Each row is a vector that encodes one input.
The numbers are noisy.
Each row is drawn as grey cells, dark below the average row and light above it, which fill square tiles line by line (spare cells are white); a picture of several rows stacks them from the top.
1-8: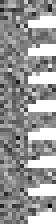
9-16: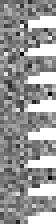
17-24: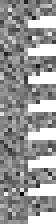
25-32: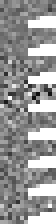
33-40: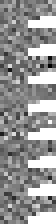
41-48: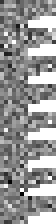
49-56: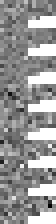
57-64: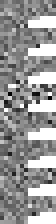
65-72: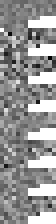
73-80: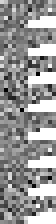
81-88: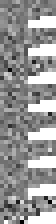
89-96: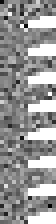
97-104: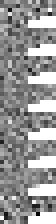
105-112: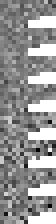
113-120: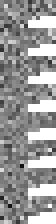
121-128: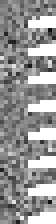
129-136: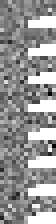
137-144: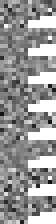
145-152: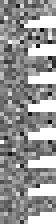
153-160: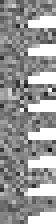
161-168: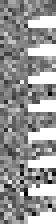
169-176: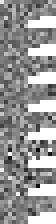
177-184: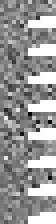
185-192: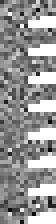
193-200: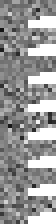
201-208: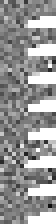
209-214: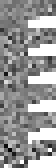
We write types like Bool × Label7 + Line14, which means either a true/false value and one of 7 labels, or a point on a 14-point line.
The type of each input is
Label8 + Line4 + Line5 × (Line5 + Line8).
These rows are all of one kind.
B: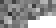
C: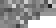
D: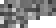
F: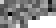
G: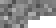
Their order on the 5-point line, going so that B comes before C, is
F, D, G, B, C.
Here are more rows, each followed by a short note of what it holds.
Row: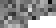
a point on a 4-point line
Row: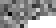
a point on a 5-point line and a point on an 8-point line
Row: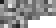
one of 8 labels
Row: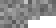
a point on each of two 5-point lines
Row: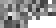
a point on a 5-point line and a point on an 8-point line
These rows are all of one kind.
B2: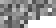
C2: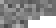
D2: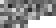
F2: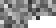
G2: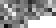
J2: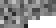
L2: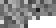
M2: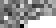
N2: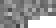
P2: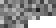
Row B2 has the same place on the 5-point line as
F2, L2 and P2.
